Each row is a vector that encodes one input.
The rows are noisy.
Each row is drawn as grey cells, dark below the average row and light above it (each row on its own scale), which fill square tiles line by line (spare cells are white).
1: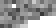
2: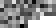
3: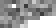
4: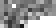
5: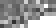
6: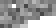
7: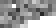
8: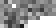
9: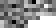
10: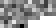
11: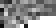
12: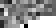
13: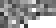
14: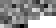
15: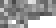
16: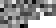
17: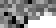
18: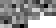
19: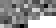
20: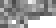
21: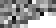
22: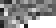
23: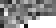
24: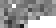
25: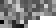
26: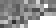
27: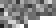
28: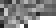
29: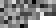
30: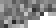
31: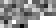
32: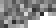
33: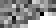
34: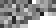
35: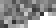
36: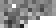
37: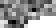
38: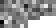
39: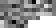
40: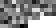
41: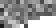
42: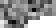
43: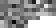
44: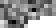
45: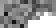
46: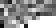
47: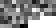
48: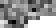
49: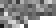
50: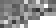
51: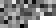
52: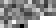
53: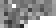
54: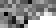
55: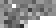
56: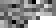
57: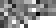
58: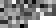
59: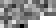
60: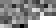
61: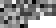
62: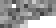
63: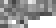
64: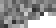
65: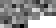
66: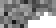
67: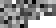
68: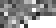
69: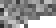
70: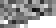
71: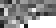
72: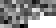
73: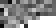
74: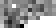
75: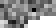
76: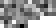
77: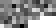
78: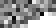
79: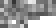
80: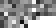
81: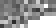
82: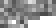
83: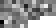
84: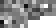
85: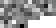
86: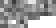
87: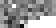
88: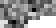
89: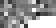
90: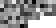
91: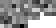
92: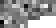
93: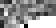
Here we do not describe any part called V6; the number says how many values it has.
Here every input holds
a true/false value, together with either a point on a 4-point line, or a value of V6.
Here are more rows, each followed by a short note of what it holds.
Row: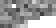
a true/false value and a value of V6
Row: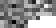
a true/false value and a value of V6
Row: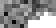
a true/false value and a value of V6
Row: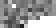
a true/false value and a value of V6
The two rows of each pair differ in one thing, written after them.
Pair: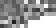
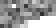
the value of V6
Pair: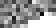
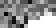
the true/false value
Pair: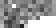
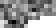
the value of V6
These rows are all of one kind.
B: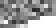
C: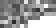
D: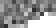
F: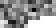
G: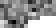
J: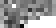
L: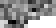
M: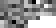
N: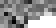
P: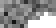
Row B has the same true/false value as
C and D.
